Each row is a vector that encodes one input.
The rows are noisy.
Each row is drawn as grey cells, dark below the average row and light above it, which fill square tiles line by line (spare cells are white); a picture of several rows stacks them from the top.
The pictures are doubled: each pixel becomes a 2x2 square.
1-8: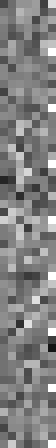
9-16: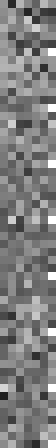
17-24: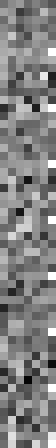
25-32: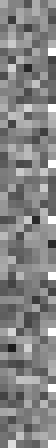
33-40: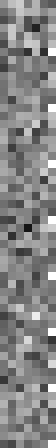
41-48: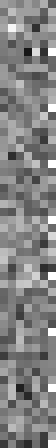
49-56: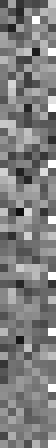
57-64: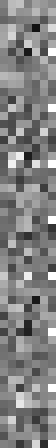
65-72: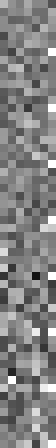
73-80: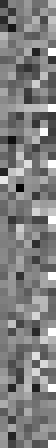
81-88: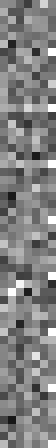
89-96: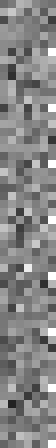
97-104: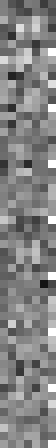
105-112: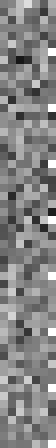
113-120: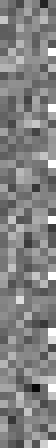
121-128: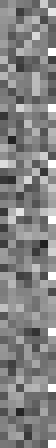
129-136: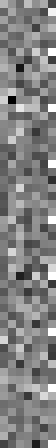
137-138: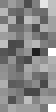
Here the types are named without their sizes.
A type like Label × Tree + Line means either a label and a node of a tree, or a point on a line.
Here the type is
(Label + Line) × Tree.
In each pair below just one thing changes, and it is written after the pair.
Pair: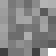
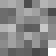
the place on the line
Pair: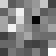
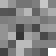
the node of the tree
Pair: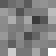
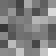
the node of the tree
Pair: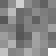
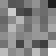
the node of the tree
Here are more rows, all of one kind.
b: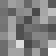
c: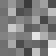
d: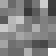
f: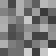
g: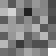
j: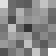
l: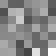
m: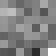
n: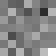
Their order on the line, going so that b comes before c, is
d, f, m, b, n, c, g, l, j.
